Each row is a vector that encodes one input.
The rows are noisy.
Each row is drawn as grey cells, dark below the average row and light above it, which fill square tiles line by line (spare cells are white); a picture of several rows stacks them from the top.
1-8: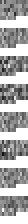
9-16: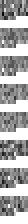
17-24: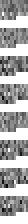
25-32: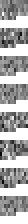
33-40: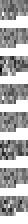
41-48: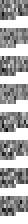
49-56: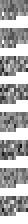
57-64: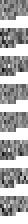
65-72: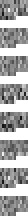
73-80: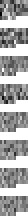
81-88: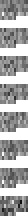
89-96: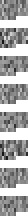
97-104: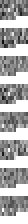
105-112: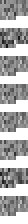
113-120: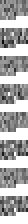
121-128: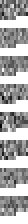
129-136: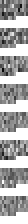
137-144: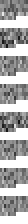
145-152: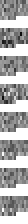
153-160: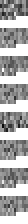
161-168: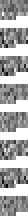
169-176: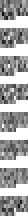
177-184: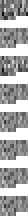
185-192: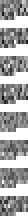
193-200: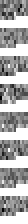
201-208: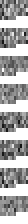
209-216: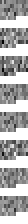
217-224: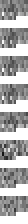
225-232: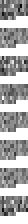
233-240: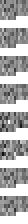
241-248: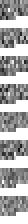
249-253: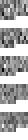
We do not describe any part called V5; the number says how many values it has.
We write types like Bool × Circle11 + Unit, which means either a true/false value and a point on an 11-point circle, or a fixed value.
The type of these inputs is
Bool × Circle6 × V5 + List2(Line7).
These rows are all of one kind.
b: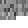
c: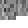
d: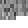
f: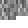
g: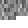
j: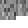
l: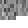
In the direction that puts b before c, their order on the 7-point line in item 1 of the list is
b, d, j, l, c, g, f.
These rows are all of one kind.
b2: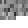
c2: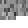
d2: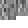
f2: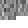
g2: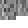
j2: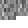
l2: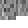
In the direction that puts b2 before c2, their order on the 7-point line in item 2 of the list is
b2, c2, j2, g2, d2, l2, f2.
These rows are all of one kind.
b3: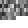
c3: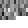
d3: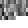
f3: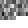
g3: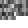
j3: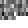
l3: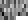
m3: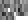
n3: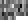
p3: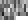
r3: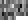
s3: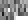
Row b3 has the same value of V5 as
l3 and p3.
